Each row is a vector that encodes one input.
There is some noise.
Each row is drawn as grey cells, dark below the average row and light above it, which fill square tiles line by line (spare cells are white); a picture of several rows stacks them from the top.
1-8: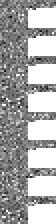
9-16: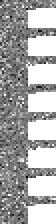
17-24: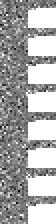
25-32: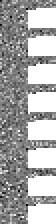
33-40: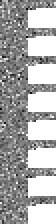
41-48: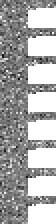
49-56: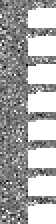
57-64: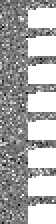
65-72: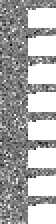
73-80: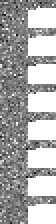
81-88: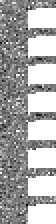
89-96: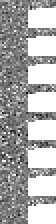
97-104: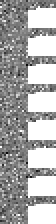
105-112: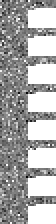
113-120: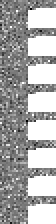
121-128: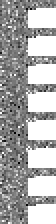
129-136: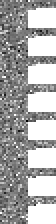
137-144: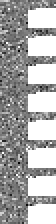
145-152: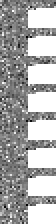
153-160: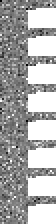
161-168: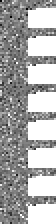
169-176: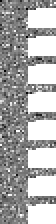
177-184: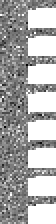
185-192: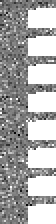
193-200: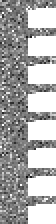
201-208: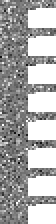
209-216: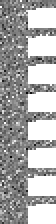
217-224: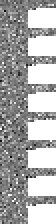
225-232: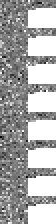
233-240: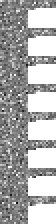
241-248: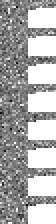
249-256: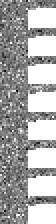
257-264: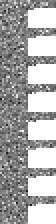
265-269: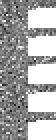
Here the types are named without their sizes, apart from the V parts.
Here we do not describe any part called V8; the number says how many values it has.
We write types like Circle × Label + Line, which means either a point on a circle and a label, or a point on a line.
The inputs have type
List(Line) × V8.
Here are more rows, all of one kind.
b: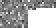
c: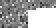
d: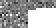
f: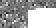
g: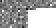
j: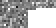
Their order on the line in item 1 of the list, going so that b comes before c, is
d, j, f, g, b, c.
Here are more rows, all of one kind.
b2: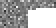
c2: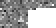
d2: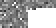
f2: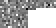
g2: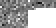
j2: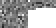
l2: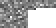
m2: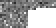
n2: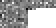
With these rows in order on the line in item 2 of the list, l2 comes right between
f2 and j2.
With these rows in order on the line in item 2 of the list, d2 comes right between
m2 and n2.
